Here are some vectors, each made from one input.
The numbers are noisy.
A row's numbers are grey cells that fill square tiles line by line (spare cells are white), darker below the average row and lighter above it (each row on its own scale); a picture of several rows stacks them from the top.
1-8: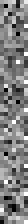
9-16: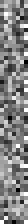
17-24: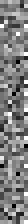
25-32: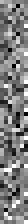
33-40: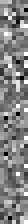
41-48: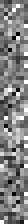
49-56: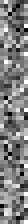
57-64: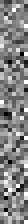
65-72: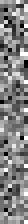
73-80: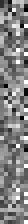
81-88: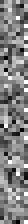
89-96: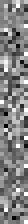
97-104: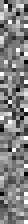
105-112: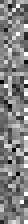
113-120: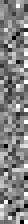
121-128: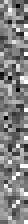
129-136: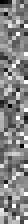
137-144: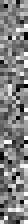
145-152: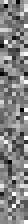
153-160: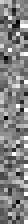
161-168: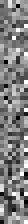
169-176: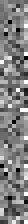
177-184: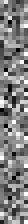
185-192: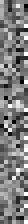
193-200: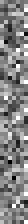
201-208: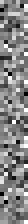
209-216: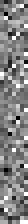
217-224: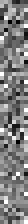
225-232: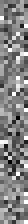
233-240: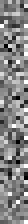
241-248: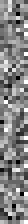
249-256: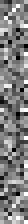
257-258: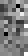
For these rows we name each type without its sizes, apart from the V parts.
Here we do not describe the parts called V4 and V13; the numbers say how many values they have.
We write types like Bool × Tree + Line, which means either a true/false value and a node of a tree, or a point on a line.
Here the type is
Bool × (Tree + V4) × V13.
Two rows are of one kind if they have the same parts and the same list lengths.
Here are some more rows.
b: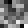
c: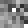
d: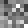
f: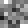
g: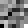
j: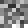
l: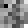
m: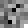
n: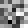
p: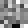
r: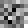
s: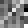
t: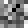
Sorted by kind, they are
b, c, d, j, s
f, g, l, m, n, p, r, t

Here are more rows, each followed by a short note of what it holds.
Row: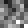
a true/false value, a value of V4 and a value of V13
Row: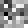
a true/false value, a value of V4 and a value of V13
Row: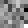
a true/false value, a value of V4 and a value of V13
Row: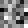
a node of a tree, a true/false value and a value of V13
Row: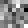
a true/false value, a value of V4 and a value of V13
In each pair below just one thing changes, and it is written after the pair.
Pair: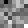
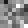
the true/false value
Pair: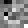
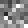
the true/false value
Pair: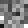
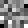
the value of V13
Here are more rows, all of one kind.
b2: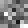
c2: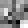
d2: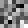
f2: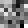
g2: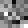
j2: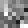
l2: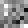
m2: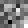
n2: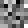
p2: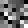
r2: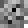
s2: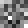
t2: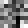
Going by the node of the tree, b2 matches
p2 and s2.
